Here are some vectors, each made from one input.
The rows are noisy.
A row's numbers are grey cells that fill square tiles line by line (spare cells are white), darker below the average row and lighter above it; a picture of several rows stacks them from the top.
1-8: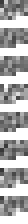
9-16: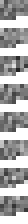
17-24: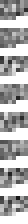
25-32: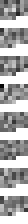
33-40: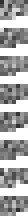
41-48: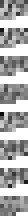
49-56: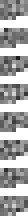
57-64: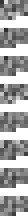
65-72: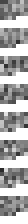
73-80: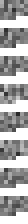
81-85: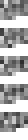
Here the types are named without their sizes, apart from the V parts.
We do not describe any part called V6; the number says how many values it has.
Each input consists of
a true/false value, together with either a point on a line, or a value of V6.
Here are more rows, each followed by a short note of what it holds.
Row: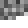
a true/false value and a value of V6
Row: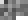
a point on a line and a true/false value
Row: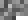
a point on a line and a true/false value
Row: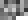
a true/false value and a value of V6
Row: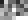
a true/false value and a value of V6
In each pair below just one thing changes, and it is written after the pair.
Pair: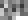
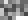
the place on the line
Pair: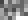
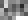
the place on the line
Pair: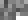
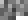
the place on the line
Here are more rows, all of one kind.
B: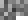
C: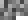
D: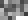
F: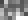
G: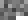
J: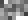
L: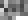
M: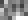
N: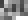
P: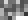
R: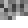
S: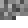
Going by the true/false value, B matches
C, G and S.
